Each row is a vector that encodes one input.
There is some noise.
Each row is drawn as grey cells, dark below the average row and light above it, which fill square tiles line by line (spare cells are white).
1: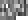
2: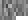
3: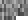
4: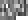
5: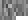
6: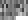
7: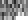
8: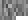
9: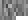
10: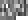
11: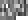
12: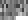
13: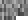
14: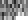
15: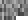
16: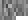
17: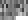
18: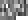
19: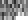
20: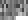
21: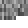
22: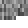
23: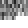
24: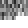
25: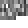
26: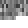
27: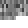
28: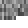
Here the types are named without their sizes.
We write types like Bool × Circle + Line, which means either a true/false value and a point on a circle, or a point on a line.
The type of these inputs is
Line.
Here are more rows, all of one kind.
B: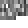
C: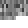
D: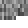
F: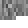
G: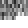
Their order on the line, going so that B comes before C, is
B, D, F, C, G.
